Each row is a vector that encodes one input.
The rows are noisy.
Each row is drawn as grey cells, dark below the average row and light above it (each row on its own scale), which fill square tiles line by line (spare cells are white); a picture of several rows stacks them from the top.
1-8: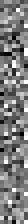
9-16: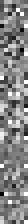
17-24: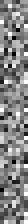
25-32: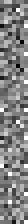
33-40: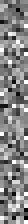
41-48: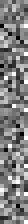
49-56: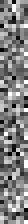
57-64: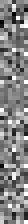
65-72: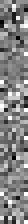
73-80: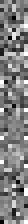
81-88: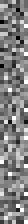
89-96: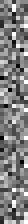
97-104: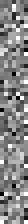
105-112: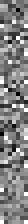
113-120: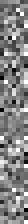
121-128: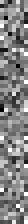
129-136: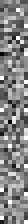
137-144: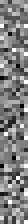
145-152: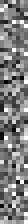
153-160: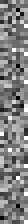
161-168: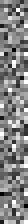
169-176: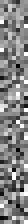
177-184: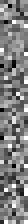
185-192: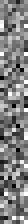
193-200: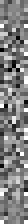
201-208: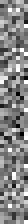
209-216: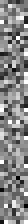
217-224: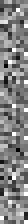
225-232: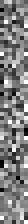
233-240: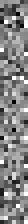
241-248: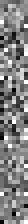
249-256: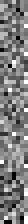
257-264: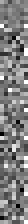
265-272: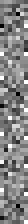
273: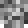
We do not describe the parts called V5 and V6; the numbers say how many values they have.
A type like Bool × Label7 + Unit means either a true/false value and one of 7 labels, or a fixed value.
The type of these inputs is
Bool × (Circle10 + V6) × V5.
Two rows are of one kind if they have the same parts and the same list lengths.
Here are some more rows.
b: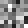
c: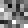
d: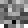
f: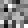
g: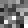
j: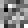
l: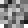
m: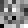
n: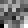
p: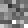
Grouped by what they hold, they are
b, d, f, m, n
c, g, j, l, p

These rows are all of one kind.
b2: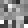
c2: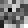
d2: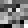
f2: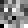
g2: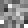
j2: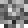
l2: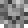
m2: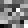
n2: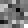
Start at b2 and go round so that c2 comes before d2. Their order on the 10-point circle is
b2, n2, c2, d2, m2, g2, l2, f2, j2.
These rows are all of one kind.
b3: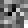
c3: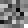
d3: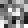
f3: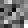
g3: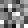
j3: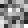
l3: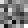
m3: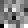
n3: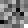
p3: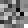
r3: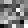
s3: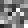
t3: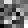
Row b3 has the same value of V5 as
f3, r3, s3 and t3.
